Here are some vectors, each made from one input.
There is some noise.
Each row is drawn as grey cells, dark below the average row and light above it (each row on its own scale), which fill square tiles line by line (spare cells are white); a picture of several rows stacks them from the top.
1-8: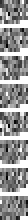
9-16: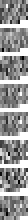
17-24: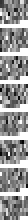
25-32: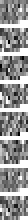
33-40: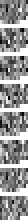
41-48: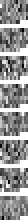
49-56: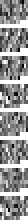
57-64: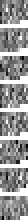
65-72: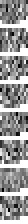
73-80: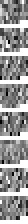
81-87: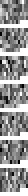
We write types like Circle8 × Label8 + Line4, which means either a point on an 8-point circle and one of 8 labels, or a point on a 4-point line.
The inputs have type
List2(Line5).
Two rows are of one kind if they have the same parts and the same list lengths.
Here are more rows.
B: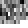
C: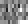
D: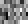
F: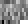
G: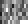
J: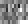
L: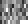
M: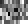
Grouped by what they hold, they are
B, D, G, L
C, J, M
F

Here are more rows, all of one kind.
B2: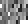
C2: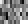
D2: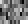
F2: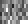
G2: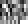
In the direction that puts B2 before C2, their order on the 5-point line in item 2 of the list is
F2, G2, B2, C2, D2.
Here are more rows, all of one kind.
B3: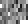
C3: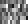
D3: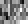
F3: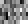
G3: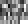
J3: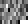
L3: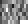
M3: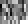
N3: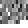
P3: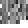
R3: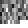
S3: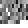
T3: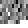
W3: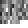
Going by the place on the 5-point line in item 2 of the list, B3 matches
C3, F3, G3 and P3.
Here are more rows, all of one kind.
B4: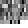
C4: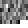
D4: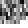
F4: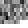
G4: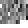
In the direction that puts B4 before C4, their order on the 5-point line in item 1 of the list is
F4, D4, B4, C4, G4.
